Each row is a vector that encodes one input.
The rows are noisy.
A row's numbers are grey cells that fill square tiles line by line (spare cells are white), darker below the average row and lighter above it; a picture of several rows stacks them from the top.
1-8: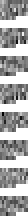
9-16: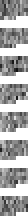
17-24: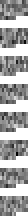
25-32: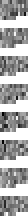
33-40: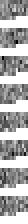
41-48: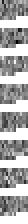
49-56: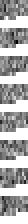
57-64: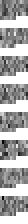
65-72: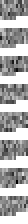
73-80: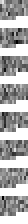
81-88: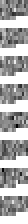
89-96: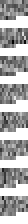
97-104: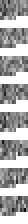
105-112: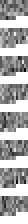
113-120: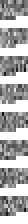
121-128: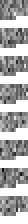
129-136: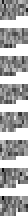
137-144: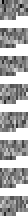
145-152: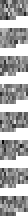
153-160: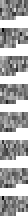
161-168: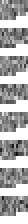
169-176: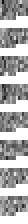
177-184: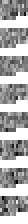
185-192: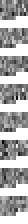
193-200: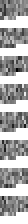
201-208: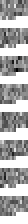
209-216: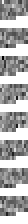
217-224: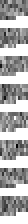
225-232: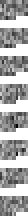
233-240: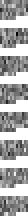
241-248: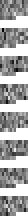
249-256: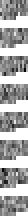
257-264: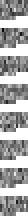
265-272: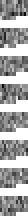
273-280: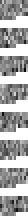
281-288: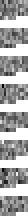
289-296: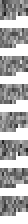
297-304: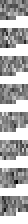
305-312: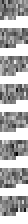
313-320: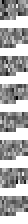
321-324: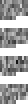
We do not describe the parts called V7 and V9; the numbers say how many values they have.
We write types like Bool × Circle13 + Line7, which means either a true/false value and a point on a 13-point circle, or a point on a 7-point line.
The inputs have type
Bool × List2(V9) + (Circle5 + Line6) × V7.
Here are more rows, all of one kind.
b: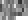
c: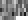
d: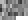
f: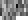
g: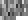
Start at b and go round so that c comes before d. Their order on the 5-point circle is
b, g, c, f, d.
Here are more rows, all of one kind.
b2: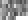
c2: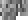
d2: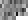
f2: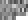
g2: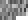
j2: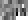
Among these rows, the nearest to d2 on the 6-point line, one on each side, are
g2 and j2.
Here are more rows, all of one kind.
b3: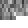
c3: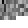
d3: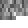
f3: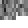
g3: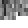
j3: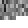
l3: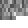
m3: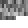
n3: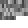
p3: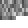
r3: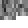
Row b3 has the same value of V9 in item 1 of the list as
d3 and l3.
